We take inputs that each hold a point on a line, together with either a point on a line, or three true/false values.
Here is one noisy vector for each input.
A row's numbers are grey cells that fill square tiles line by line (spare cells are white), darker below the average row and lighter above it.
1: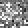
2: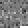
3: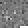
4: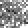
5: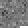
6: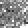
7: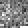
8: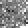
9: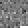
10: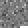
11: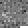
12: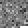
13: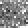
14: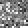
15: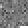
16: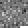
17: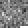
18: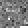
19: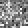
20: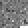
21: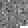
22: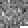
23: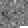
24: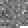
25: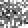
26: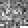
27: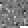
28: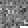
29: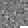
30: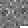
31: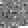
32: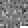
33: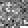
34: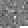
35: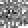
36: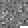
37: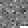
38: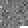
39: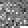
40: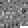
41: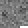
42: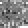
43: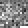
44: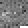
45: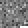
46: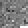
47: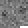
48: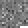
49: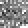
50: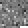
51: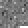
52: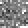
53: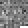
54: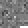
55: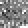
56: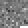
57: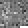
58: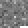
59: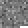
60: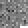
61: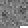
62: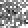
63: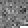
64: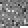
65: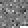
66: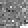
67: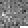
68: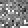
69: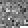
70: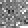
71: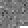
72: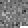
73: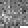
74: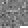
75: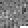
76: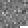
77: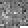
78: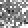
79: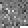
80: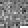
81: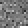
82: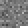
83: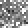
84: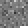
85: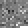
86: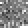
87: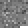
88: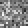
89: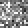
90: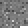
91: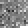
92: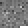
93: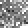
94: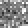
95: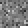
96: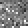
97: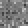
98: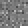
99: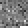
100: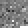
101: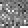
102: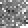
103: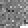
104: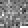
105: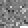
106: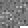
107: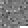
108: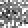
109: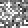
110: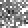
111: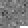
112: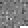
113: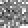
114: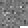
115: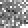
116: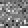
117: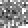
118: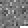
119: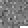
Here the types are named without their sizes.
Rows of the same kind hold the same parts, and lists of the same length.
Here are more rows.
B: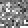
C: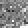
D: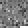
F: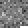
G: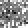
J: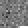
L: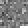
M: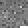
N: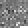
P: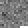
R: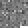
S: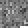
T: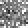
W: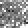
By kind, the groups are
B, D, G, J, L, P, S, T
C, F, M, N, R, W

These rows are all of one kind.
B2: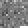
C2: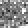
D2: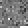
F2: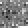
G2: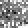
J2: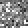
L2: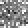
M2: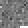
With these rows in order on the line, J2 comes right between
D2 and L2.
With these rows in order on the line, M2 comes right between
B2 and C2.
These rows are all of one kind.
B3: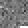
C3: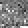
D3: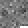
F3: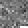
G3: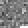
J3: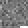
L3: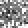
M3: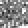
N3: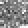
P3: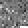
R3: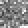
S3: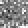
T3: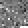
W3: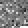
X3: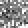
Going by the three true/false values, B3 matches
D3, F3, P3 and T3.
